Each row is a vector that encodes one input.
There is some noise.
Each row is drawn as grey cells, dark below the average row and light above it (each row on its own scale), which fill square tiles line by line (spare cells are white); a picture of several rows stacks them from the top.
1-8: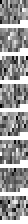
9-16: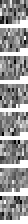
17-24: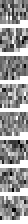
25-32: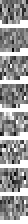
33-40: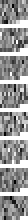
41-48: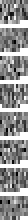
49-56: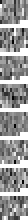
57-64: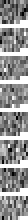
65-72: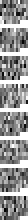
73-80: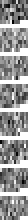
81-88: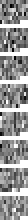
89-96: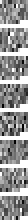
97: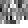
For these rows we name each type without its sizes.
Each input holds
a label, together with either a label, or a point on a line.
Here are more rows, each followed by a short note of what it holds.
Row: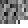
two labels
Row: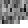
a label and a point on a line
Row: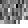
two labels
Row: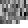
a label and a point on a line
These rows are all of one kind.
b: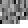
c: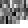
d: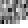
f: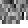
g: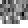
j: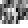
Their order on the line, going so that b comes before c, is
g, f, b, d, j, c.
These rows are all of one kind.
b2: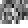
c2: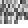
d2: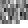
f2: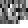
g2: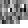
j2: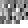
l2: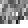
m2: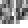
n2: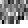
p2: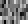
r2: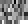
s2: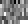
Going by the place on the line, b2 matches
c2, d2, g2 and r2.
